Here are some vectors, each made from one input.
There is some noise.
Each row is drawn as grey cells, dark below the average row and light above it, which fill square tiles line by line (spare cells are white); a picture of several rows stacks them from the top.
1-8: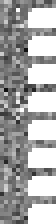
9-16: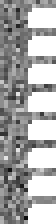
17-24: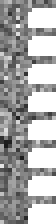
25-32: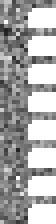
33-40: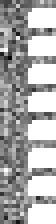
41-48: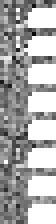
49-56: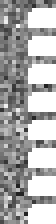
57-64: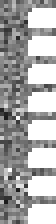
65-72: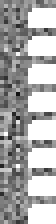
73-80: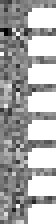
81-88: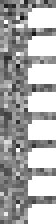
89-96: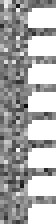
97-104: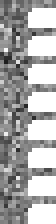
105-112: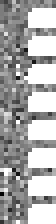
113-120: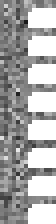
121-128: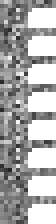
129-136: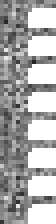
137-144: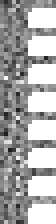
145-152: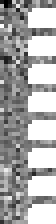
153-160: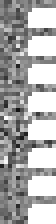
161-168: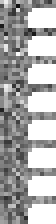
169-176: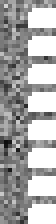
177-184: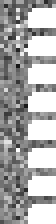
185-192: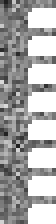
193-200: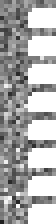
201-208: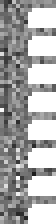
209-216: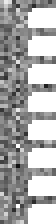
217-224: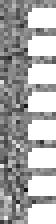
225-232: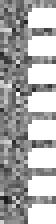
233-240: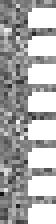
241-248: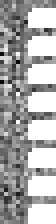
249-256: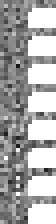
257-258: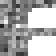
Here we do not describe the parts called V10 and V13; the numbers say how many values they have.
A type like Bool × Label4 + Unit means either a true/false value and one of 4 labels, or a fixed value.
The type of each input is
Label12 × V10 + Line4 × V13.
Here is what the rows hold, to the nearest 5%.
About 60% of them hold one of 12 labels and a value of V10. The rest hold a point on a 4-point line and a value of V13.
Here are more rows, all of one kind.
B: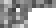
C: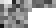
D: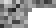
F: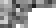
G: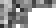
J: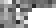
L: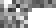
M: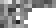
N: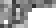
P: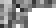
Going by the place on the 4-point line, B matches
G and N.
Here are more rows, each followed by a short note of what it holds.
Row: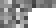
a point on a 4-point line and a value of V13
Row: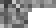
one of 12 labels and a value of V10
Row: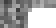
one of 12 labels and a value of V10
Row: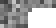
one of 12 labels and a value of V10
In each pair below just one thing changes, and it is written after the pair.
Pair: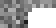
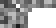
the value of V10
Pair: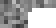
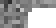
the label
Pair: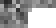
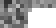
the value of V10
